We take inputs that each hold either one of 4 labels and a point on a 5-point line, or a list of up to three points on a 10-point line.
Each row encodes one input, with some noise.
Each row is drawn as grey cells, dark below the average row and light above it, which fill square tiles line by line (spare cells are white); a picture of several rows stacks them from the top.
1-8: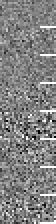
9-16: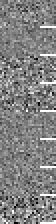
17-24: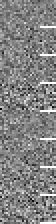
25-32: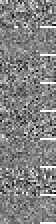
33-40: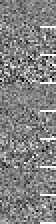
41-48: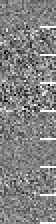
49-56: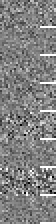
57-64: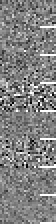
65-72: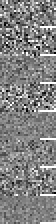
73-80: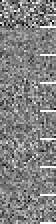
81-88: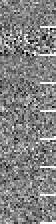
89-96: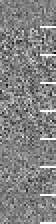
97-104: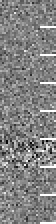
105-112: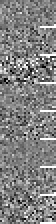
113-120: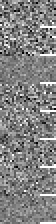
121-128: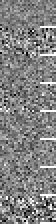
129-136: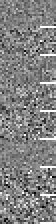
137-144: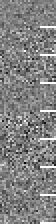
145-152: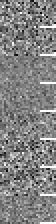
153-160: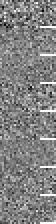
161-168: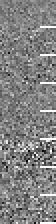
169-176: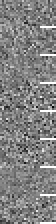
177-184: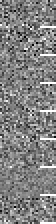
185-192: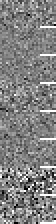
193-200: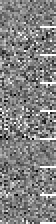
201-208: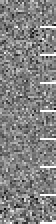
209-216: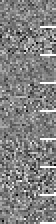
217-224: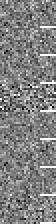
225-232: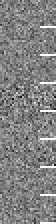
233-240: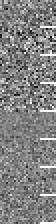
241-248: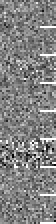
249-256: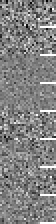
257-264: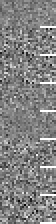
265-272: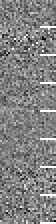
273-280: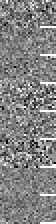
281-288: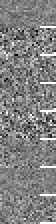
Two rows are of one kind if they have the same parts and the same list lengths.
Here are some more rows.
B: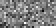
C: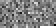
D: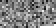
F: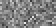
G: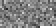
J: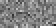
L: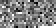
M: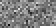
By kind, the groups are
B, J
C, D, F
G
L
M

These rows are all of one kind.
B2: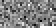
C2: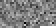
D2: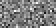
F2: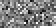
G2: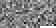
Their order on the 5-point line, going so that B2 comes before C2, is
B2, C2, G2, D2, F2.
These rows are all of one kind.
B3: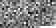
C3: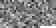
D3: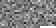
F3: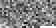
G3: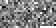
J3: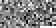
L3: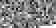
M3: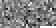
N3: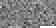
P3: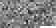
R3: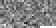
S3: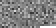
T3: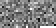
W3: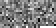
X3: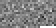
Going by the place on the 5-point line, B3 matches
C3, G3, J3 and R3.
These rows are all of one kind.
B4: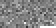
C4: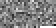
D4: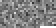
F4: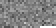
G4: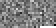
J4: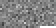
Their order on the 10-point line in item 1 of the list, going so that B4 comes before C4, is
D4, G4, B4, J4, C4, F4.
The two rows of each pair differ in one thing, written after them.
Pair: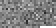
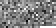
the place on the 5-point line
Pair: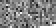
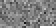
the place on the 5-point line
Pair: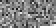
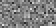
the place on the 5-point line
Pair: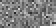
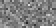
the place on the 5-point line
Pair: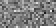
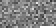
the label
